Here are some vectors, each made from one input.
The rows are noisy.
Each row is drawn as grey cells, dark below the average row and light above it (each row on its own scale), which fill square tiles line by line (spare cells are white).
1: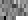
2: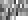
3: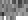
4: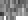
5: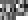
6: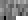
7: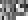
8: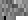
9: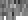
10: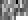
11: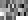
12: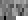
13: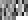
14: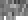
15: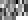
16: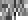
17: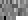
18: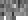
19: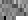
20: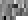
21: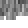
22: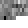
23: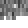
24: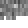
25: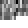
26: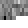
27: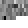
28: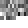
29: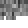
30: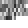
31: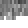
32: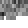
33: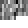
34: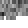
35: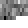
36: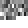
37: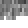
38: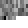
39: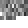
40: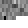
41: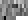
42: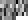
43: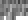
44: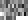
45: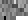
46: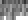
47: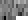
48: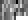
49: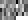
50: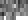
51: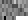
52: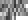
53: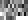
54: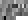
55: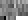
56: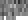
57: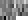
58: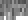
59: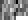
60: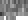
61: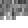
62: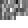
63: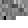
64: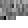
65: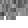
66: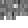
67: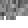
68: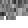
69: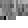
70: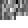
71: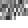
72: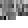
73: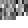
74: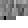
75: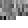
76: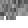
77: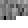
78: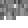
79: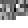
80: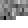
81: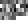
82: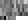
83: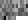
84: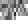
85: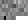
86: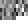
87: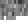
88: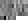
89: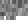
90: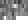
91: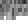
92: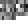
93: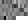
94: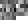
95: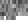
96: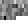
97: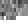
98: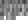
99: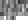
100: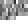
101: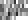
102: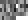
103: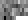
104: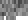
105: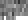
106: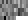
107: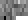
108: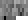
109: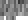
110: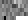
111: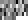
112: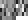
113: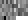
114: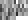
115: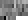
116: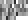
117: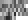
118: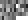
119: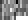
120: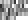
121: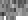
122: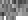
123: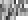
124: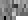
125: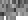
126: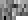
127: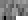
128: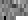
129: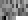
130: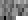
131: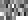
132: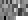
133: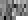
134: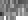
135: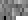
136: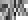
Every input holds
either a point on a 6-point circle, or a point on an 8-point circle and a true/false value.
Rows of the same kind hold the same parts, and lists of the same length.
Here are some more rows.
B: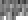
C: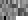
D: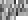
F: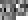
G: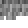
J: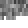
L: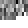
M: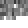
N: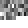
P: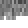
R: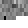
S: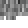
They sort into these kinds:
B, C, G, J, M, P, R, S
D, F, L, N

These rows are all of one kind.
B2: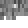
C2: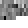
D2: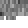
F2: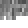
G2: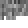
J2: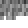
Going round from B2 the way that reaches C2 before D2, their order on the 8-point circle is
B2, G2, F2, J2, C2, D2.
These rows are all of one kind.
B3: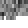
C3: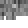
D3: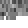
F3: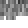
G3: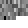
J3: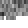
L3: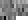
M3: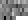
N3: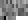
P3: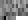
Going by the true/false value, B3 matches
C3, D3, F3 and J3.
